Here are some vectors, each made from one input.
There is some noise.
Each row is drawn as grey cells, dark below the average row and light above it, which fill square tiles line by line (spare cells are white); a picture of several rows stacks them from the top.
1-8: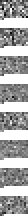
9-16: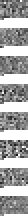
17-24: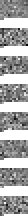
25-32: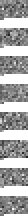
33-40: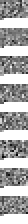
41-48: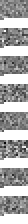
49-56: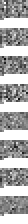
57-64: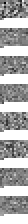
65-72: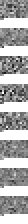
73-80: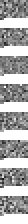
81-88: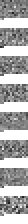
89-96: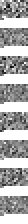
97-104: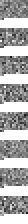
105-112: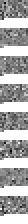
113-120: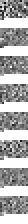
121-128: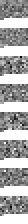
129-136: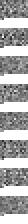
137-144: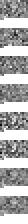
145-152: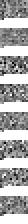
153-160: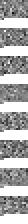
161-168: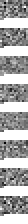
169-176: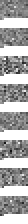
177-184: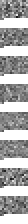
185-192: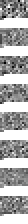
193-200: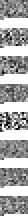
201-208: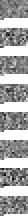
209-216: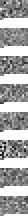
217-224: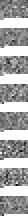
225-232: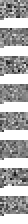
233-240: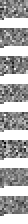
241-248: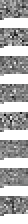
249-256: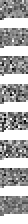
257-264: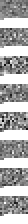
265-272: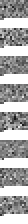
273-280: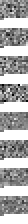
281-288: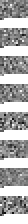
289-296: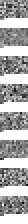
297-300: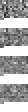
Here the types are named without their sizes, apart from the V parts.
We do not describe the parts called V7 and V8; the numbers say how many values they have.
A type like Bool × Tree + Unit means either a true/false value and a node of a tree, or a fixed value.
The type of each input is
(Circle + Line) × Line + V7 + V8 × V8.
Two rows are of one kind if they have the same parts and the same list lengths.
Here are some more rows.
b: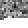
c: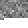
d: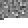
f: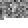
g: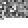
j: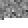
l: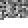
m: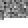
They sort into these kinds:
b
c, j, l
d
f, g, m

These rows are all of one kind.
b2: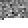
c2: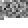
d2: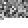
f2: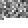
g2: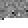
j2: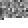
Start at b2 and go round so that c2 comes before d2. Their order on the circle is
b2, f2, c2, d2, g2, j2.
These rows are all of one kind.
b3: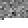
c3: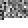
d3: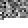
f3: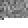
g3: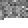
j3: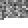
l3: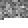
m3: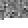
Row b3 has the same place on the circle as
g3 and j3.
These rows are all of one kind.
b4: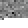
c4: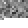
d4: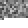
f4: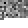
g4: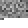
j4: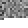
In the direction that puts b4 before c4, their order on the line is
j4, d4, b4, c4, g4, f4.
